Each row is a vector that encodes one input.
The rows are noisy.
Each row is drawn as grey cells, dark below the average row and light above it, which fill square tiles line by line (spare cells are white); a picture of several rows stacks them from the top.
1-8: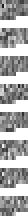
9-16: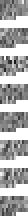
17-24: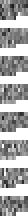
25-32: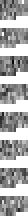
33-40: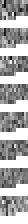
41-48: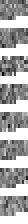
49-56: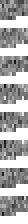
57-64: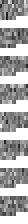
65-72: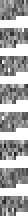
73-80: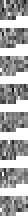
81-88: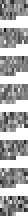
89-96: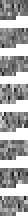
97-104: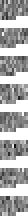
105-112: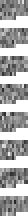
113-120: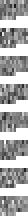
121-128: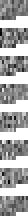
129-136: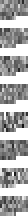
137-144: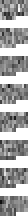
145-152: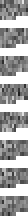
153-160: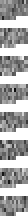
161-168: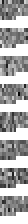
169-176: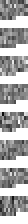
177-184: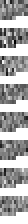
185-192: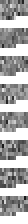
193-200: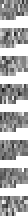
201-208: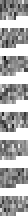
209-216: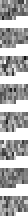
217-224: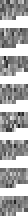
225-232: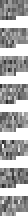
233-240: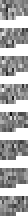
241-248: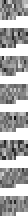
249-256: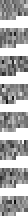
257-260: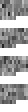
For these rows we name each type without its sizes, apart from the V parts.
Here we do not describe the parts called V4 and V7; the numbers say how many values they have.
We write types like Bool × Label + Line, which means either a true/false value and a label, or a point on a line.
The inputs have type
Bool × Bool × Bool × (Tree + V7) × V4.
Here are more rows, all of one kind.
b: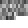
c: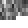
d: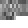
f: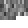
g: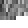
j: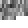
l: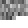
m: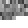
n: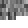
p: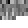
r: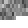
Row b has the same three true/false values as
d, l, m and r.
